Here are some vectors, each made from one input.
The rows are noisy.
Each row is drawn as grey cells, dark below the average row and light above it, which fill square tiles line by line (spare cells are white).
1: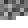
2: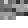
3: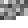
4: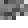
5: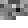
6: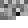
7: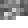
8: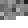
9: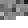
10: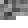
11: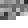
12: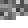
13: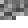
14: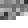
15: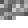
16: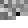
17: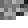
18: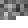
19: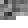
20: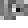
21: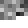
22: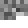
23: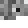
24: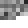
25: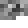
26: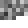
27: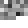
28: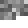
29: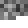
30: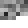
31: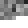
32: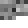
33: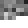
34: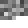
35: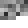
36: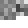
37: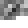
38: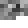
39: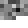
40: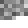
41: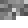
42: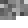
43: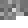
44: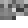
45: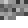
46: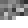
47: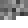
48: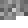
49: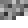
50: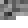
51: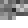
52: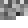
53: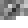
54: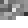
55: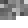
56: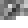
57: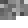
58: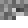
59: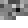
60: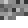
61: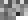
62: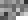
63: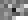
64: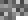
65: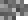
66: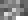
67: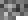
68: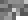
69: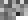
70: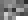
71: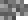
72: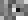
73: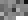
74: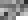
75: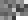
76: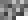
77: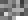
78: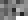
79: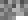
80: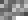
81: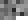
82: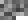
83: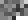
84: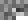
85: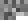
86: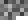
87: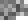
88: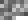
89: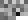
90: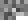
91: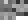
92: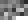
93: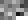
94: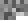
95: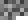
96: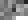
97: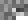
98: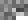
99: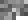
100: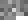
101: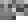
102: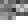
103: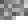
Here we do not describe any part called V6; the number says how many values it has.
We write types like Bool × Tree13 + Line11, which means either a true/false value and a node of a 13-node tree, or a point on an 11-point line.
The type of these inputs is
(Bool × Bool × Bool + Line5) × V6.
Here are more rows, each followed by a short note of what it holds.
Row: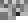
a point on a 5-point line and a value of V6
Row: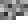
a point on a 5-point line and a value of V6
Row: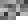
a point on a 5-point line and a value of V6
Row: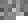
three true/false values and a value of V6
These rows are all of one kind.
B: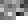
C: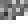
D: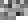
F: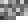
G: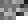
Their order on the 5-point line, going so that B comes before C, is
B, D, G, C, F.
